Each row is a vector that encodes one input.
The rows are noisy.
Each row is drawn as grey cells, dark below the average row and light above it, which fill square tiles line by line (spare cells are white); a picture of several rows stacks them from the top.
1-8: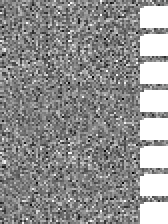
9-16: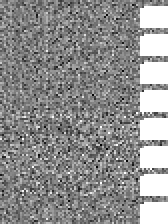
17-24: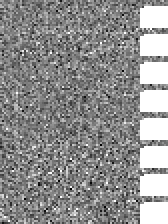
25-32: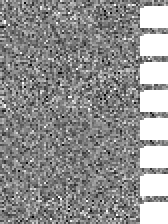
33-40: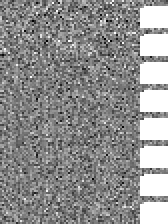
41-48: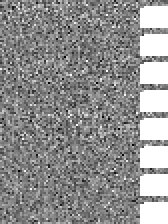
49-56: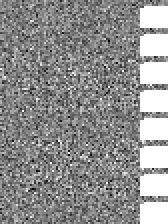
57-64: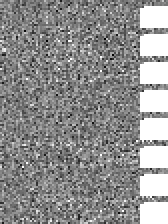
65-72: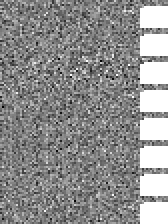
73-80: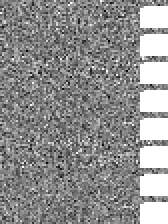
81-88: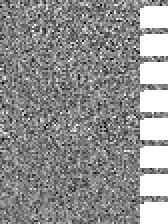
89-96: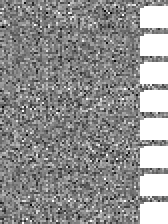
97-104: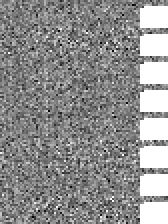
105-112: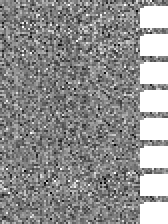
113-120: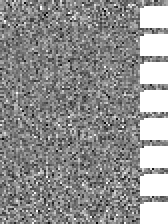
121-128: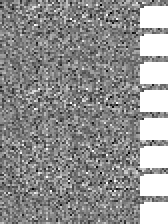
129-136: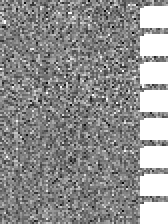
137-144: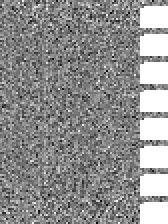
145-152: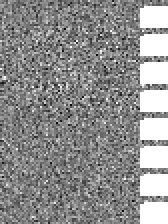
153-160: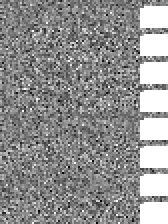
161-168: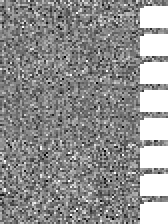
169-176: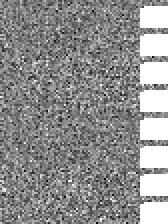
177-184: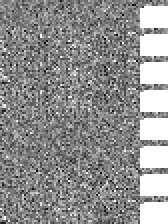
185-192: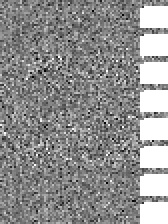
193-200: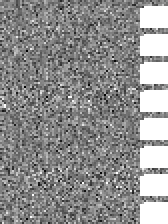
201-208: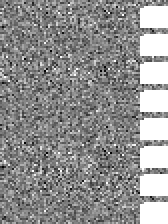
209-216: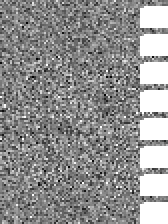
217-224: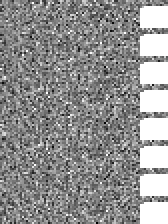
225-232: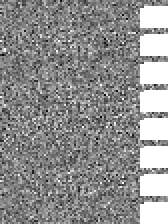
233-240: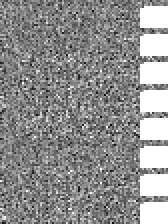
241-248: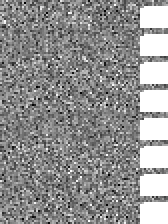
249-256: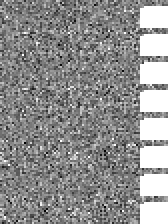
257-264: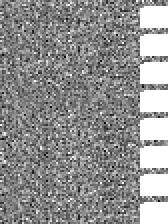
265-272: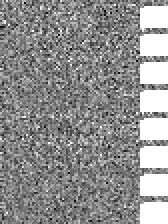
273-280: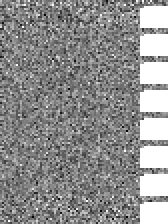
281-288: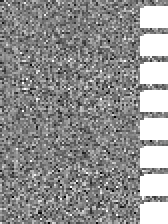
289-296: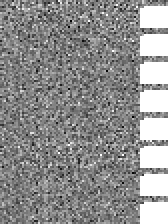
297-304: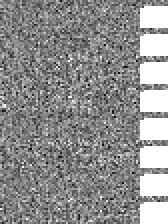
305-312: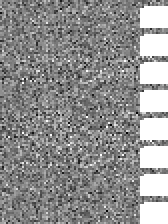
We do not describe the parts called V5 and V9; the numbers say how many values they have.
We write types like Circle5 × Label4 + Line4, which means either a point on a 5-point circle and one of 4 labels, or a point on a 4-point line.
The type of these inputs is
Bool × Label10 × Label10 + (Line11 + V9) × V5.
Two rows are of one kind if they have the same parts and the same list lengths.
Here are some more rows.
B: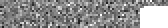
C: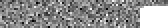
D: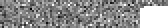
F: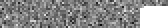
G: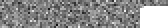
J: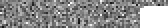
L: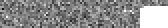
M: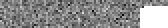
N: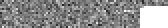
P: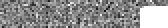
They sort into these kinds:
B, D, J, P
C
F, G, L, M, N

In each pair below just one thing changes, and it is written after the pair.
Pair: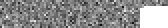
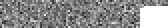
one of the two labels
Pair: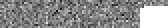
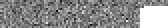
one of the two labels
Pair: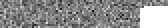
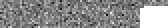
one of the two labels
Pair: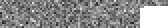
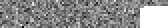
one of the two labels
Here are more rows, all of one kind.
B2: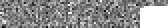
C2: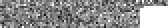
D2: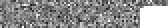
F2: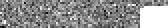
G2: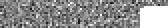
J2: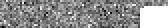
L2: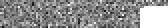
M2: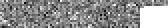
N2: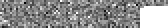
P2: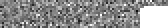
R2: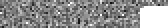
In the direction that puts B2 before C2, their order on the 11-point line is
J2, M2, F2, N2, B2, L2, R2, G2, P2, D2, C2.
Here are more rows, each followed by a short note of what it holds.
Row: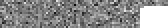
two labels (each one of 10) and a true/false value
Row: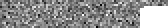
a value of V5 and a value of V9
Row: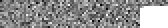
a value of V5 and a value of V9
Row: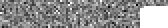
a point on an 11-point line and a value of V5
